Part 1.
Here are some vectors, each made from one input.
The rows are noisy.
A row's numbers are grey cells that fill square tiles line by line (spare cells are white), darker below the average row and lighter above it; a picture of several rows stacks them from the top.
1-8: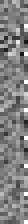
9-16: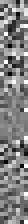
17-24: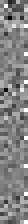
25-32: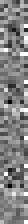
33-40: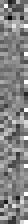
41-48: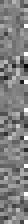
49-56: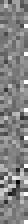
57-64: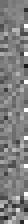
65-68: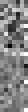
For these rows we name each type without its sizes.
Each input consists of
a list of points on a line.
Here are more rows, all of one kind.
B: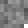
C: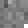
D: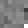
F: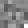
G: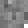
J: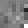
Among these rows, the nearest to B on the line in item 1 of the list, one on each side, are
C and D.
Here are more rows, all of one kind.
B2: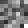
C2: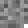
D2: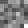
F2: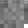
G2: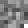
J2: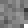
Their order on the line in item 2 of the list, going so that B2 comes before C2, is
F2, B2, G2, C2, D2, J2.
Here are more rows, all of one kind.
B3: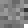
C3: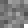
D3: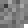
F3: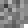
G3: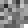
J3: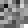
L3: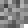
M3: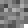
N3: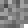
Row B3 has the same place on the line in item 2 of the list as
G3, L3 and N3.
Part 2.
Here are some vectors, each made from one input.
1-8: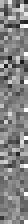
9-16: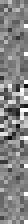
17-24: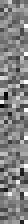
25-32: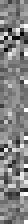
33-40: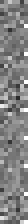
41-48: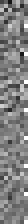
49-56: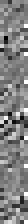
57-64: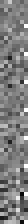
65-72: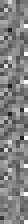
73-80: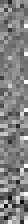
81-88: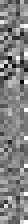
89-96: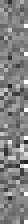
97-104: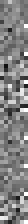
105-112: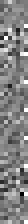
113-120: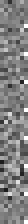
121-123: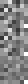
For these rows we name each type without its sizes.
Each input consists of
either a point on a circle and a true/false value, or a fixed value.
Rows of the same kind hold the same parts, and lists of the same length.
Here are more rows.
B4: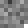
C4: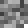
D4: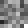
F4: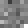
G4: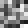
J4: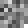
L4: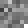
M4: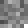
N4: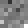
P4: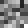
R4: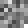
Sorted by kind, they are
B4, C4, D4, F4, J4, L4, M4, N4, P4, R4
G4

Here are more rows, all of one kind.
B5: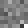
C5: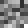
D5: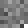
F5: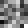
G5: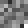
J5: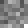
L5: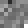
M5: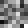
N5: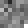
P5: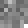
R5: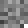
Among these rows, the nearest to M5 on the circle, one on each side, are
F5 and J5.
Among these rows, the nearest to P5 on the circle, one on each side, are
C5 and J5.
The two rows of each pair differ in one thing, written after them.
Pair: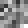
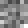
the true/false value
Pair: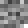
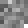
the true/false value
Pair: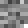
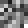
the place on the circle
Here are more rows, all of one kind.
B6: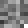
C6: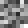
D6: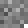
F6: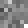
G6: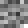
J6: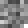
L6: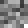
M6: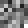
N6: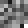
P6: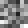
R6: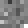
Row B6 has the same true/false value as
D6, F6 and L6.
